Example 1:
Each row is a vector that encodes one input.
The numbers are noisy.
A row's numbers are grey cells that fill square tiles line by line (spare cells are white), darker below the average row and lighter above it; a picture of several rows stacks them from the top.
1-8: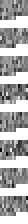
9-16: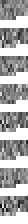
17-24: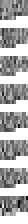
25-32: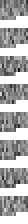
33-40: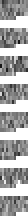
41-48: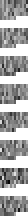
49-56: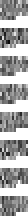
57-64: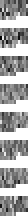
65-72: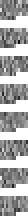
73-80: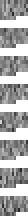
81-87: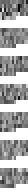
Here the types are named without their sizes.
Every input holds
a point on a line, together with either a fixed value, or a node of a tree.
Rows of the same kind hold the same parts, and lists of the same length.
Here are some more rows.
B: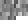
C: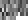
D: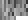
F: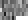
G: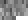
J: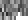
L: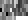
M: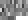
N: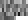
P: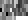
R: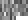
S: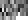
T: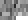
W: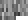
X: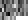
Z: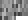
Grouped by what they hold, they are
B, C, D, F, G, J, M, R, S, T, X
L, N, P, W, Z

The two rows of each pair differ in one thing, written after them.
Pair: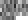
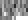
the place on the line
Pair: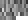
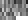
the node of the tree
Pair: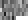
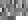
the node of the tree
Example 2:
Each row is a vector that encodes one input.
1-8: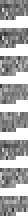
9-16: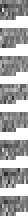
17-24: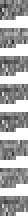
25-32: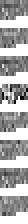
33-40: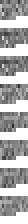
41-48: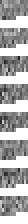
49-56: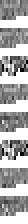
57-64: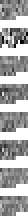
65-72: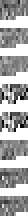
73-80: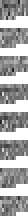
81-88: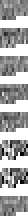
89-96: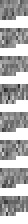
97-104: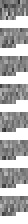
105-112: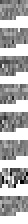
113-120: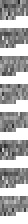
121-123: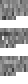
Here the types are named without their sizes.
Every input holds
a list of points on a line.
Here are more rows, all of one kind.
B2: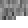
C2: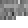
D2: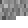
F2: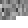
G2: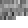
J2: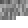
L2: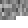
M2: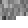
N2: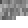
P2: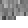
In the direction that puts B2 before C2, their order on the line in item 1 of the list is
F2, L2, J2, N2, D2, M2, P2, B2, C2, G2.
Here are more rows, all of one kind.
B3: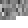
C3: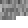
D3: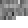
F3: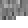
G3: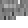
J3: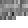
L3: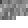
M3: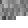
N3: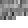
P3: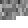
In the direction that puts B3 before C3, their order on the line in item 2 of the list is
M3, G3, F3, B3, C3, P3, D3, N3, L3, J3.
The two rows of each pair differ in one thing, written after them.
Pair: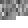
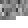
the place on the line in item 2 of the list
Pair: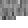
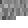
the place on the line in item 1 of the list
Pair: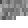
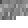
the place on the line in item 2 of the list
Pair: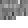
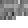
the place on the line in item 2 of the list
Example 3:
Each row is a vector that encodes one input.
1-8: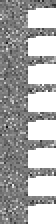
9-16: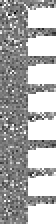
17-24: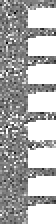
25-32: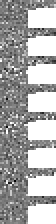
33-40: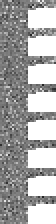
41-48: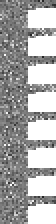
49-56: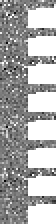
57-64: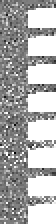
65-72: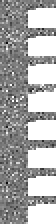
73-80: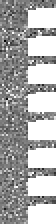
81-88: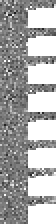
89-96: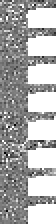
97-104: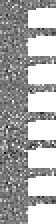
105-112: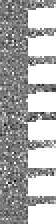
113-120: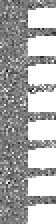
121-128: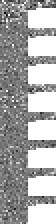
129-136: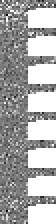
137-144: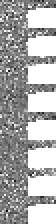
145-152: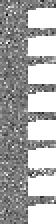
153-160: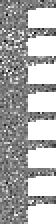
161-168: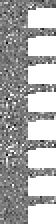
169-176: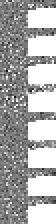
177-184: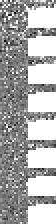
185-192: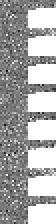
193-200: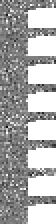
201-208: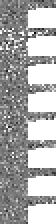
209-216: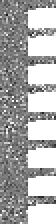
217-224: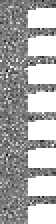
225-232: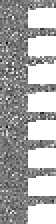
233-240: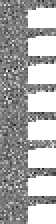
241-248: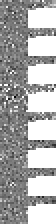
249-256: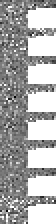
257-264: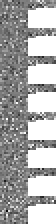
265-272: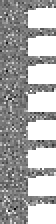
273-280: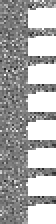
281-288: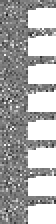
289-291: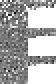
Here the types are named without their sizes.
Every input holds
either a fixed value, or a label and a true/false value.
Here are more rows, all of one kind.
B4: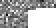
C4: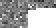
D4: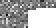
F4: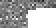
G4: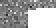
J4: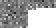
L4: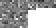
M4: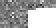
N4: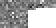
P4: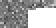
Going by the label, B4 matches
C4, J4, L4 and P4.
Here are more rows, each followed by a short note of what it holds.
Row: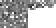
a label and a true/false value
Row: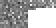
a label and a true/false value
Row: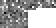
a fixed value
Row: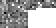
a fixed value
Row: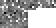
a fixed value
